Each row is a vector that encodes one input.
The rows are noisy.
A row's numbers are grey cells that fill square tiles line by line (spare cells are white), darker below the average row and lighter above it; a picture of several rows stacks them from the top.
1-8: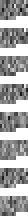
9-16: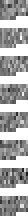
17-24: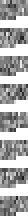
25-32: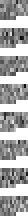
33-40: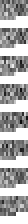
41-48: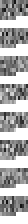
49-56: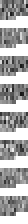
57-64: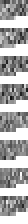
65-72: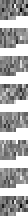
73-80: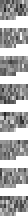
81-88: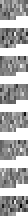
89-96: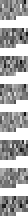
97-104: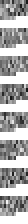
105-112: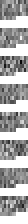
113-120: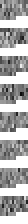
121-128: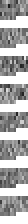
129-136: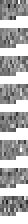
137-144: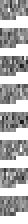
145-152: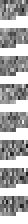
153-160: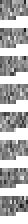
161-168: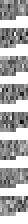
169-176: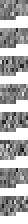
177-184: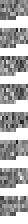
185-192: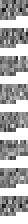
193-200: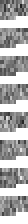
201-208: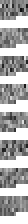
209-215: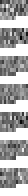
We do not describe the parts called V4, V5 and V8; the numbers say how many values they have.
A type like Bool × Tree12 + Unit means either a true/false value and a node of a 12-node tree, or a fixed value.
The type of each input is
Line7 + (Line9 + V4) × Tree7 × V5 + V8.
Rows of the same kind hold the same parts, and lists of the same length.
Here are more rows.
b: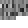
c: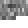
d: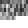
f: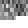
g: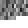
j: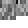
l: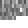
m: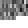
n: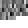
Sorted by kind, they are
b, g, m, n
c, j
d, f
l

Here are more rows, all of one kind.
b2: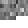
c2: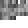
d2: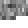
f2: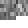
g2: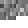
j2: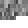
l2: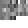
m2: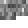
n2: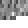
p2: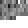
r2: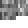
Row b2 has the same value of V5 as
f2, g2 and j2.
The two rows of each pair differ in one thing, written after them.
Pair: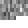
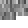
the value of V5
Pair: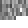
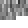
the value of V5
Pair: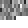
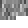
the value of V5
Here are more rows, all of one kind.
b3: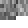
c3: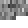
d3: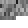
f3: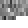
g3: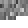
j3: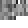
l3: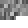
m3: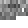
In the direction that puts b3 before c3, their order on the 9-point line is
b3, j3, g3, d3, m3, c3, l3, f3.
